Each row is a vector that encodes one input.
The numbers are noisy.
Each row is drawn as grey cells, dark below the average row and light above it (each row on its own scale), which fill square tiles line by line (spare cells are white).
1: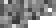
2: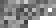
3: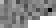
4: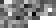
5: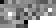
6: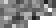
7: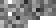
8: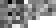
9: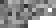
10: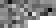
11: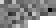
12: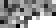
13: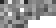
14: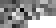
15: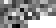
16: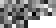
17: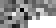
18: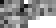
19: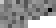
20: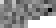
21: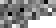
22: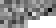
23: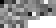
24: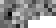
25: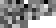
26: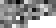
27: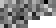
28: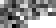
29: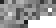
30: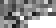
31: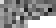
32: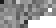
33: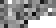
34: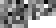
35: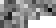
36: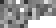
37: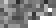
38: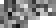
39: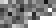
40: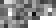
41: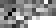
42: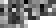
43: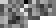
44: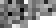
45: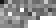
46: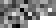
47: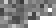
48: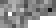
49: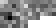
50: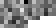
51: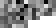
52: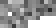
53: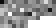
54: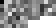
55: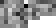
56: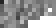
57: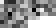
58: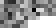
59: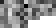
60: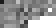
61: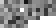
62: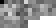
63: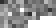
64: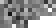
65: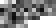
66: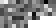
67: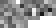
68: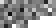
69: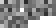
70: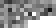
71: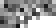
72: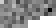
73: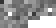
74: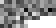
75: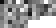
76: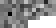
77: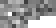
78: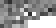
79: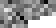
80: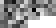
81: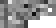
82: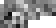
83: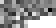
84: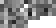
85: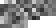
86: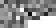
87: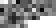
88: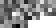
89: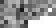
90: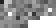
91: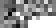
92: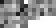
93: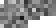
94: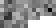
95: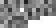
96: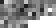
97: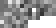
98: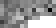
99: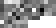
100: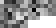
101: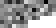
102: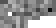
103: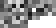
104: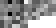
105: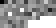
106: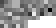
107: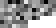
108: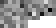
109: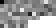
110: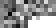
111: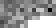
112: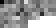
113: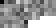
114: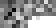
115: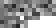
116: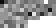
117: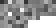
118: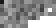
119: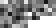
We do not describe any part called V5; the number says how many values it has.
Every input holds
a node of an 8-node tree, together with either four true/false values, or a value of V5.
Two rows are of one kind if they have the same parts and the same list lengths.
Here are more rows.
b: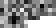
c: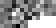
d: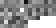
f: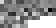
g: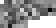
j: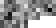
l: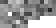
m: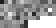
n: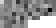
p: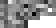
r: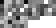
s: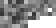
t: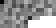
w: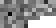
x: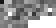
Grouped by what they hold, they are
b, d, f, g, l, m, n, p, r, s, t, w, x
c, j

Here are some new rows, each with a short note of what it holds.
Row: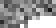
a node of an 8-node tree and a value of V5
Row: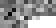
a node of an 8-node tree and a value of V5
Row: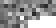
a node of an 8-node tree and a value of V5
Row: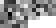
a node of an 8-node tree and a value of V5
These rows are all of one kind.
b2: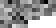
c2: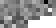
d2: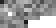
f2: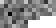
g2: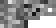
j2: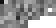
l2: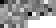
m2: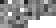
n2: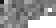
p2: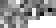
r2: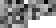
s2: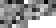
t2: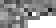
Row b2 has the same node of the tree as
d2 and p2.
